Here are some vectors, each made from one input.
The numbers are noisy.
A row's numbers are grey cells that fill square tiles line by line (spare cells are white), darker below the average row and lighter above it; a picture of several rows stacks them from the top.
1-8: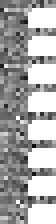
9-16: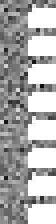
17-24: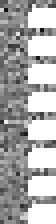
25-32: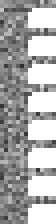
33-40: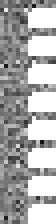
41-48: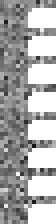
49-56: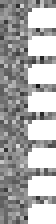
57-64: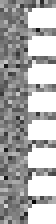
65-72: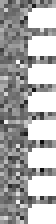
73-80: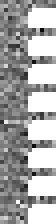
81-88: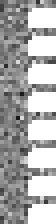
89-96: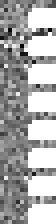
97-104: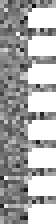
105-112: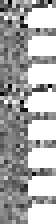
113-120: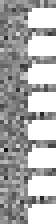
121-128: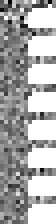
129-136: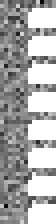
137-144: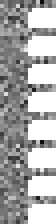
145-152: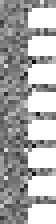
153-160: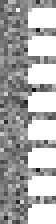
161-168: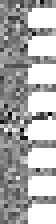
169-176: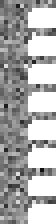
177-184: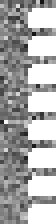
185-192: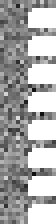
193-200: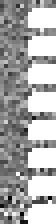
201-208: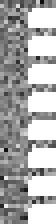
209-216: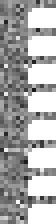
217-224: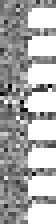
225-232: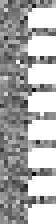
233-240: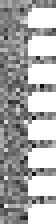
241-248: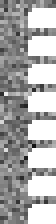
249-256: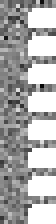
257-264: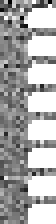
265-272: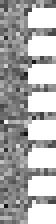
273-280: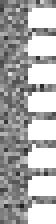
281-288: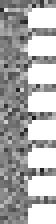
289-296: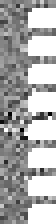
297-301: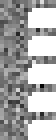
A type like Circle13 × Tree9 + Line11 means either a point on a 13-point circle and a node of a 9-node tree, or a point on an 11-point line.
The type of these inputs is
List2(Line7).
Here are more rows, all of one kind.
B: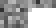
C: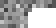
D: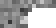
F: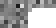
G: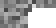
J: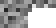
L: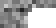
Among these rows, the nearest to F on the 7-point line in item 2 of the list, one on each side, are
C and G.
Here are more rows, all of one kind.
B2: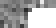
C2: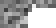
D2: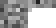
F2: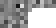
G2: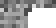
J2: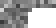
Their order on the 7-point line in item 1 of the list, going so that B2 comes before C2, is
D2, F2, J2, B2, C2, G2.
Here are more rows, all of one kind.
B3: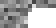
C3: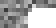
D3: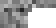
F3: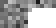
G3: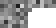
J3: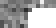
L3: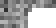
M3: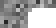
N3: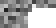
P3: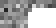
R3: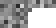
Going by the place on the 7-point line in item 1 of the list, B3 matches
C3 and N3.
